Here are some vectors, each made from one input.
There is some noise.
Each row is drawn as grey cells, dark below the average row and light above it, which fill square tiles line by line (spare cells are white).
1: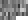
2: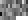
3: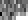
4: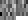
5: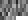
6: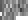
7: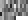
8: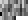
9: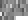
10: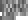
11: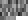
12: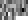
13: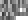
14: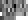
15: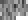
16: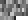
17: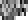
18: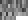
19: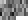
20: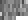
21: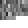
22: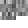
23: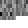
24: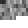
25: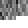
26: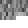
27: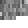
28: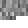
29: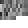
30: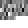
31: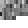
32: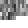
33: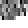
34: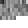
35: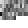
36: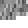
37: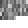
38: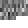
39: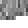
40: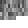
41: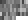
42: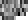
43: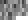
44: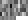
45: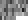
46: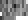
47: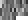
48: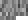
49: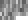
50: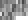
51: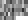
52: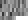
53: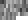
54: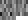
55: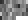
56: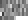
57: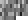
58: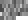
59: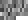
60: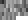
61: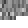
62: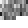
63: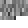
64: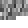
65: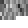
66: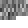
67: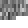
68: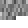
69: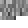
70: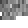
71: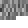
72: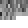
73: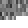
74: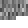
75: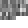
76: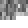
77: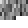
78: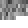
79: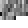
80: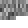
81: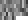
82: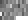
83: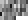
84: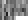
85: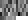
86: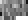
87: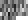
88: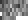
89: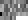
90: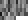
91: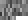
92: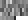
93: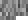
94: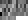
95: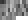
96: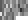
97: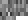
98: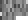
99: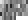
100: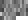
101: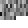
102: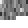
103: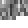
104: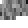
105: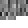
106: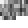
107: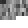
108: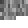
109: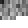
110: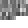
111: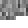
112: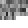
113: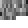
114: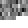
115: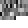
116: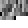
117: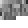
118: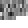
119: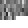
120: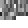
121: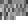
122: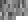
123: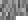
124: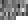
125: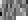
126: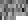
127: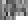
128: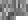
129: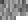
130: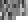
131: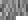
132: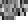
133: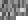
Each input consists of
a list of up to two points on a 15-point line.
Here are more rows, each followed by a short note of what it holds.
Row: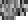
the empty list
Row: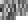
a list of one item
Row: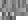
a list of one item
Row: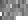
a list of one item
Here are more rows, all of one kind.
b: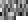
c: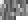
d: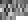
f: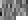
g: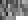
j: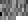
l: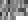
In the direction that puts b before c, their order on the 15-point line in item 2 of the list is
f, g, d, b, c, j, l.
